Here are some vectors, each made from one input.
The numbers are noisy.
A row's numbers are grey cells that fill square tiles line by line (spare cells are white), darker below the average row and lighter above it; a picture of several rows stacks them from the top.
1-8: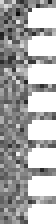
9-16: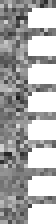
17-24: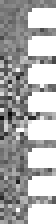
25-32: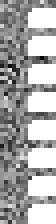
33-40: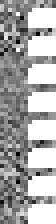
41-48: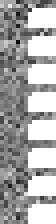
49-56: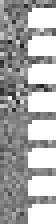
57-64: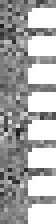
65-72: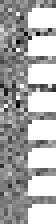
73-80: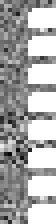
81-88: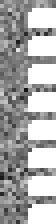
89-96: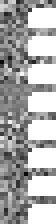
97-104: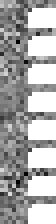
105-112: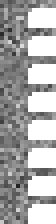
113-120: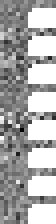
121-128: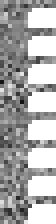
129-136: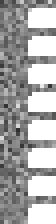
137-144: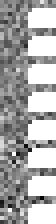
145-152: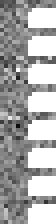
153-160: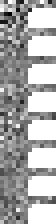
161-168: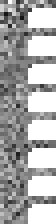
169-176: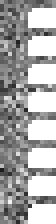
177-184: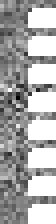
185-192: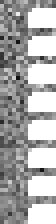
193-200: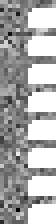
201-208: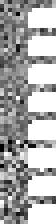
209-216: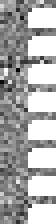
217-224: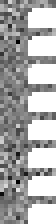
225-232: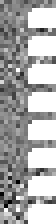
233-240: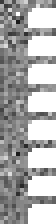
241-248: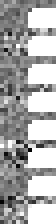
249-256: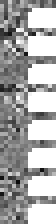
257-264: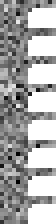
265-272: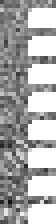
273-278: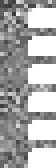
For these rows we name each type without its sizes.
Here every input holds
a true/false value, together with either a point on a circle, or a fixed value.
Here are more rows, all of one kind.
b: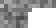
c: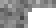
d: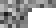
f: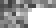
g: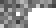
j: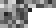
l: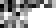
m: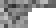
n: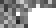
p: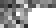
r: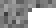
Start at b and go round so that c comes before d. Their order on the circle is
b, c, f, n, g, p, m, j, r, l, d.
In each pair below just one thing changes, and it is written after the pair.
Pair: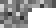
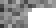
the place on the circle
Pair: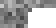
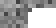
the place on the circle
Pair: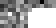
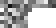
the true/false value
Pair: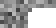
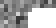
the place on the circle
